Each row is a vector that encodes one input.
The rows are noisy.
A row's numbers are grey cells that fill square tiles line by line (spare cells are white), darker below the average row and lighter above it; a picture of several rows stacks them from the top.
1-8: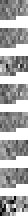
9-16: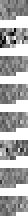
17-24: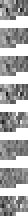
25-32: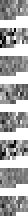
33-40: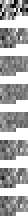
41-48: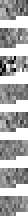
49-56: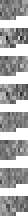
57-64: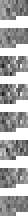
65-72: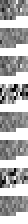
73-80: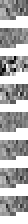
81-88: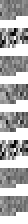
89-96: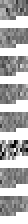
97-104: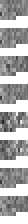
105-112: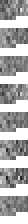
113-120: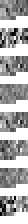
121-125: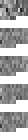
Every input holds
a point on a 10-point line and a true/false value.
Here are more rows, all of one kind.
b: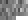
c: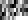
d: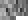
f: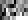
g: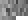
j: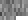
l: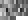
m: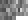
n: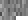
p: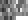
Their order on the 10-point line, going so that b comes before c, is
p, m, b, f, j, n, c, g, d, l.
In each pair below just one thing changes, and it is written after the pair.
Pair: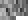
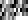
the true/false value
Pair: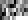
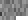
the true/false value
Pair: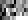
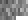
the true/false value
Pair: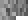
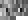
the place on the 10-point line
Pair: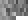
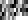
the true/false value
